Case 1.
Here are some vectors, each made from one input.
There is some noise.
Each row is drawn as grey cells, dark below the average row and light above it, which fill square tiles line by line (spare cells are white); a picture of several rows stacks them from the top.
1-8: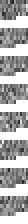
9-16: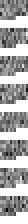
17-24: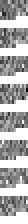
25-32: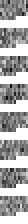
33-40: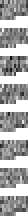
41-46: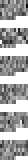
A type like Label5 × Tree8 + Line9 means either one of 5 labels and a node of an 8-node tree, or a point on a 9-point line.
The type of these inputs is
Line4 + Line5.
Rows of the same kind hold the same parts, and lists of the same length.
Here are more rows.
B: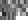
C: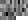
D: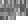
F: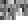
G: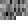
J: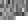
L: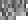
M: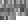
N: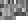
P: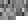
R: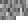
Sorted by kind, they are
B, C, D, F, G, L, M, R
J, N, P

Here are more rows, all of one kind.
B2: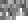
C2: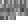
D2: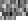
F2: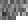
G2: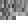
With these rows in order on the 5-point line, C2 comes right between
B2 and G2.
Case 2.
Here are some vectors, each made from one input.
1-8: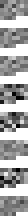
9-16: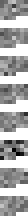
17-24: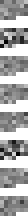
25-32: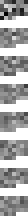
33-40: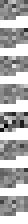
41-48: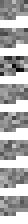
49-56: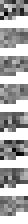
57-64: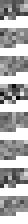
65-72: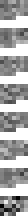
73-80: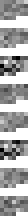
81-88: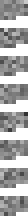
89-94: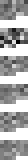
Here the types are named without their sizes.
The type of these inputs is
Bool × Bool × Bool × Bool + Label.
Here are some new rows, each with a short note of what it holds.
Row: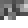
a label
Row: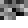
a label
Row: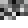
a label
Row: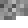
four true/false values
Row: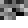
a label
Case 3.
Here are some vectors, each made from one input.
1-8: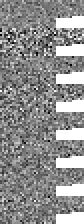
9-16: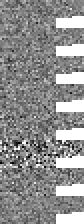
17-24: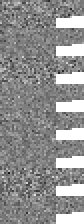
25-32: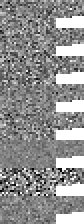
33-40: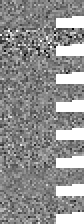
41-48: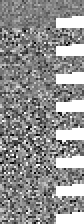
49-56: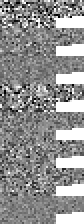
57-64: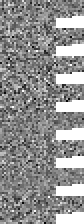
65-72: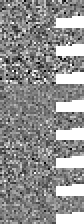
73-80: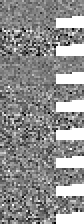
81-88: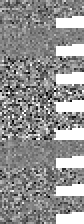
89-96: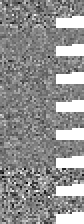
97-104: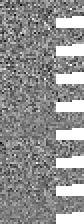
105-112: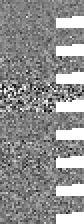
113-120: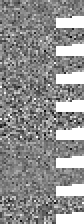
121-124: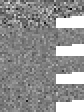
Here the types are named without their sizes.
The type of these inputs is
Bool × Bool × Bool × Tree + Unit.
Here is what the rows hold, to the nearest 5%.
About 5% of them hold a fixed value. The rest hold a node of a tree and three true/false values.
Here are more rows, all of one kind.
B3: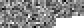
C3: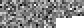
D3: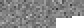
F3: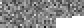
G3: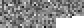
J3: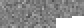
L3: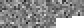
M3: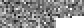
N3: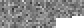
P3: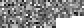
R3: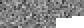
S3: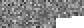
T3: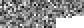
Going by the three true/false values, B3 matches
J3 and P3.
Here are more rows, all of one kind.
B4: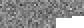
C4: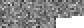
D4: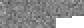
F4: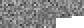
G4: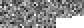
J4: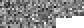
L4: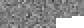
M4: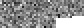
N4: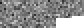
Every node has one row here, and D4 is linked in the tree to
C4 and F4.
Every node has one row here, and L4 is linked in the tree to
C4 and M4.
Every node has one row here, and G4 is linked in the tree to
C4 and J4.
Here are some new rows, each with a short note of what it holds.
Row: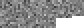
a node of a tree and three true/false values
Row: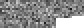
a node of a tree and three true/false values
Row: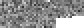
a node of a tree and three true/false values
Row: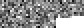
a fixed value
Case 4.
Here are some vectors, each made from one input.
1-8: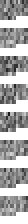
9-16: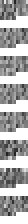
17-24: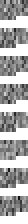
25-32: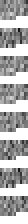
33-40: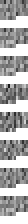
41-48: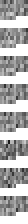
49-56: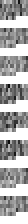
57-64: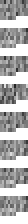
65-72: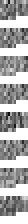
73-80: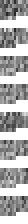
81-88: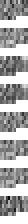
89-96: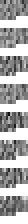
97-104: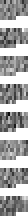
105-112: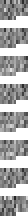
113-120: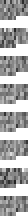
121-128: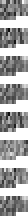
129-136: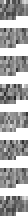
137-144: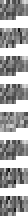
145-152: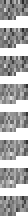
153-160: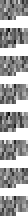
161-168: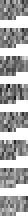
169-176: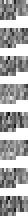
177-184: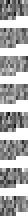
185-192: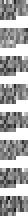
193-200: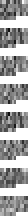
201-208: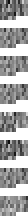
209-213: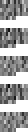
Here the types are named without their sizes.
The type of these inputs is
Label + Line.
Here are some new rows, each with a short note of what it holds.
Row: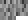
a point on a line
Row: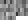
a point on a line
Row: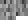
a point on a line
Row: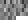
a point on a line
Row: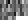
a label
